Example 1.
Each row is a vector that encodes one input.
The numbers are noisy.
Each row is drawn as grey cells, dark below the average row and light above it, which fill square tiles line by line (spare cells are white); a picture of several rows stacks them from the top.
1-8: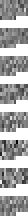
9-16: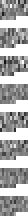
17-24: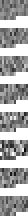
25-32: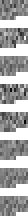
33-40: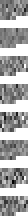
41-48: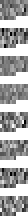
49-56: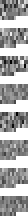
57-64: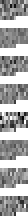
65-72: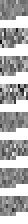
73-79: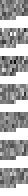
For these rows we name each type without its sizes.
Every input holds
a point on a line.
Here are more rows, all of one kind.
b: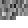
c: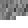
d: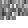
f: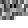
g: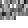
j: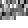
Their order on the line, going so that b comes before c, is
b, f, j, g, d, c.
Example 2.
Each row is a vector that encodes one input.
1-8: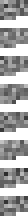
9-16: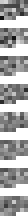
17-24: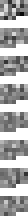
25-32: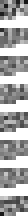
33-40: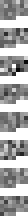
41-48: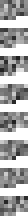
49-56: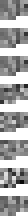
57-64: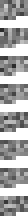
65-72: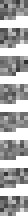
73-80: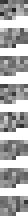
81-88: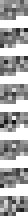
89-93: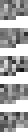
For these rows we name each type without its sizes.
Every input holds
a point on a line.
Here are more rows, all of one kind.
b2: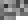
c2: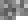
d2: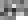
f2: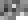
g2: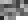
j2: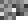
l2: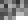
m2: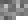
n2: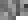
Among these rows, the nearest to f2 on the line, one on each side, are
d2 and n2.
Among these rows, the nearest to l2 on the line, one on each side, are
b2 and j2.
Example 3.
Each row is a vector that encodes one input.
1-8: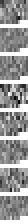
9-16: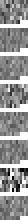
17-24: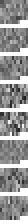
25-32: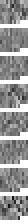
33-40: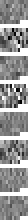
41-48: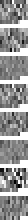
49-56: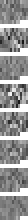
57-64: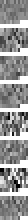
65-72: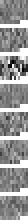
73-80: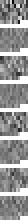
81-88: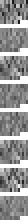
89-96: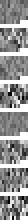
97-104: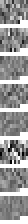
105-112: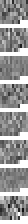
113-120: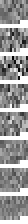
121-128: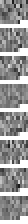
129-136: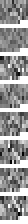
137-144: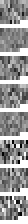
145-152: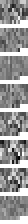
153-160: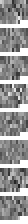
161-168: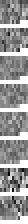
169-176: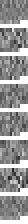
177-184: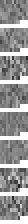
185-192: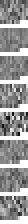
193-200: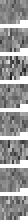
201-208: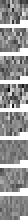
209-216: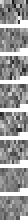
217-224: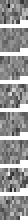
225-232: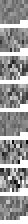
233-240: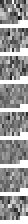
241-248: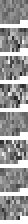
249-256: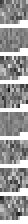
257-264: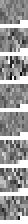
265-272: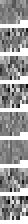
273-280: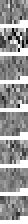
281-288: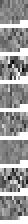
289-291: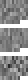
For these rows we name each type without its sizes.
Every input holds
a point on a circle.
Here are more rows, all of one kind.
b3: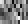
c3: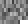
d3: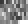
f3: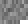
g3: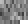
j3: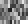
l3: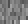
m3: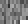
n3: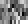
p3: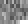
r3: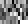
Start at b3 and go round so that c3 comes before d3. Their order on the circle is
b3, j3, f3, c3, r3, d3, p3, n3, l3, m3, g3.
